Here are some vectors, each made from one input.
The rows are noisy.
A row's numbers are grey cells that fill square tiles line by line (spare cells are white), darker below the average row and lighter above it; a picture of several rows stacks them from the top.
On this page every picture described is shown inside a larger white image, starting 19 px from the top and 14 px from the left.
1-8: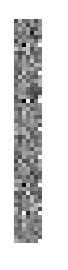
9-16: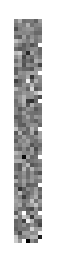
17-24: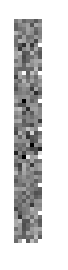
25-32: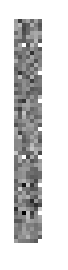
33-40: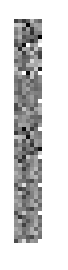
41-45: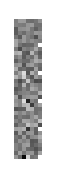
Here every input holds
a point on a 5-point circle, together with either a fixed value, or three true/false values.
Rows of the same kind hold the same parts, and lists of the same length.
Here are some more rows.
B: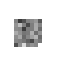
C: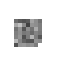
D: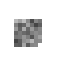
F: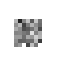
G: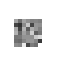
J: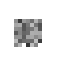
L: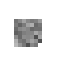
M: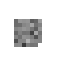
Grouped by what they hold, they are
B, C, F, J
D, G, L, M

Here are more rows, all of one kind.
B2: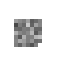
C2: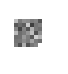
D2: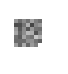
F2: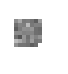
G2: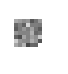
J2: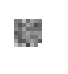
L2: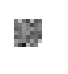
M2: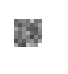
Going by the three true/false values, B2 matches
F2 and G2.
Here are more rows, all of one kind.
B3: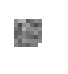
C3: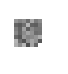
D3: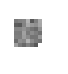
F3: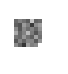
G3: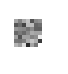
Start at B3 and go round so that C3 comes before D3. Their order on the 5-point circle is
B3, C3, F3, D3, G3.
